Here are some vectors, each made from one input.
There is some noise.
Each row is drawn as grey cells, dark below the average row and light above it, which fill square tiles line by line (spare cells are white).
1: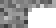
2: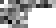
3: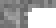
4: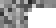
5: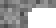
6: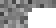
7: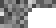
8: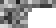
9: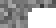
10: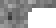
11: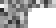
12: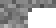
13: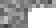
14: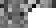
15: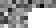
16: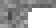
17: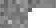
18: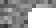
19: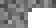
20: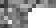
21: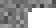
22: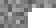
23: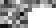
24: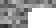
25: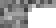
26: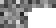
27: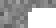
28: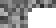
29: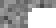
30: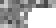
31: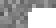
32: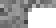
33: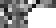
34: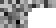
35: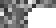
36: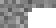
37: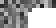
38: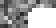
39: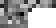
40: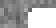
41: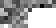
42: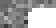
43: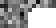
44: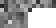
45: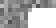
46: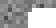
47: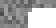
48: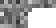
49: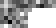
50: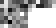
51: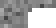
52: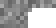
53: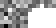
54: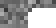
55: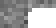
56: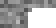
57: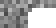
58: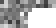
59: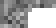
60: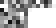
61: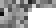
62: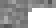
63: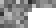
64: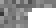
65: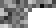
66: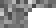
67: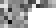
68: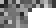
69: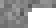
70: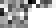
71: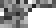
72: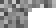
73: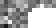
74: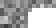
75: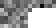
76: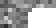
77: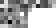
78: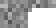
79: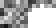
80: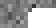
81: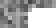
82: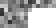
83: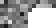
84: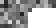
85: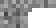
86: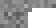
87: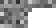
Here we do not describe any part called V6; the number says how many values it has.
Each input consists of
a value of V6, together with a list of up to two points on a 5-point line.
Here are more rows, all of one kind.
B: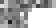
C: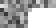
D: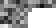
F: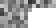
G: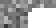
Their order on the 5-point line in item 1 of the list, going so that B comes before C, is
F, B, G, D, C.
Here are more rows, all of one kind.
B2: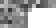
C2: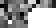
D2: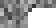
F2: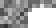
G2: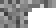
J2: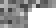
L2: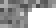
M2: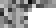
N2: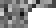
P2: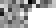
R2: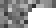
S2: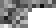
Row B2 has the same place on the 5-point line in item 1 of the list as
N2 and R2.
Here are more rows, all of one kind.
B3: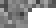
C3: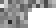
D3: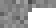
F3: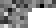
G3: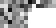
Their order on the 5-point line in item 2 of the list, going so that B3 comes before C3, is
B3, G3, F3, D3, C3.
